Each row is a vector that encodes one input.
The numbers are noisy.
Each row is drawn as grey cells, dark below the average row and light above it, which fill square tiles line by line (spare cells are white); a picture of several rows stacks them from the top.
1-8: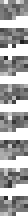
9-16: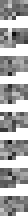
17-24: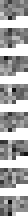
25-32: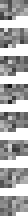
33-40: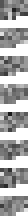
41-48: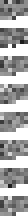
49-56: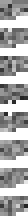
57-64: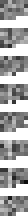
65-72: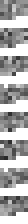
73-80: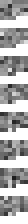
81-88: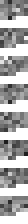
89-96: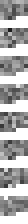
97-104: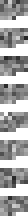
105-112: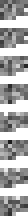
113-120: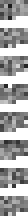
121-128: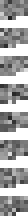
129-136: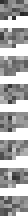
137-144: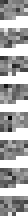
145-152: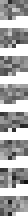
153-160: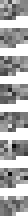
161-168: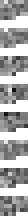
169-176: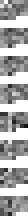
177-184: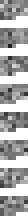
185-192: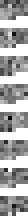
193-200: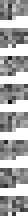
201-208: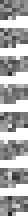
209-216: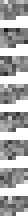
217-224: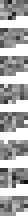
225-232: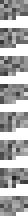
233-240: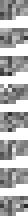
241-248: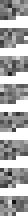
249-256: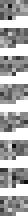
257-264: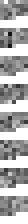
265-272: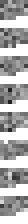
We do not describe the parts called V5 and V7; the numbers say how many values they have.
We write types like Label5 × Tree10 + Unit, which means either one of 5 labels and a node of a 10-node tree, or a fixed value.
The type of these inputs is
(Bool × (Line6 + Line8) + V7) × V5.
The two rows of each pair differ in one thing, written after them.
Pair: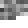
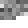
the true/false value
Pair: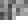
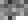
the value of V5
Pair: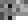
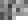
the true/false value
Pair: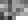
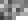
the true/false value
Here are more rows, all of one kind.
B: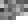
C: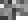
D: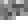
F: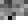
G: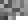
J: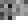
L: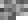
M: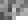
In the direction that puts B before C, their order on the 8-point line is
D, J, F, G, M, B, C, L.
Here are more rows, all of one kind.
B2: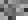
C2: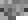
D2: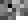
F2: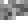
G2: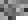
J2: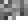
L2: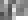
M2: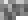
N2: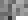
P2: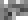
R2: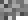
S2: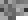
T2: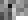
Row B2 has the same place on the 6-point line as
C2, G2, M2 and N2.
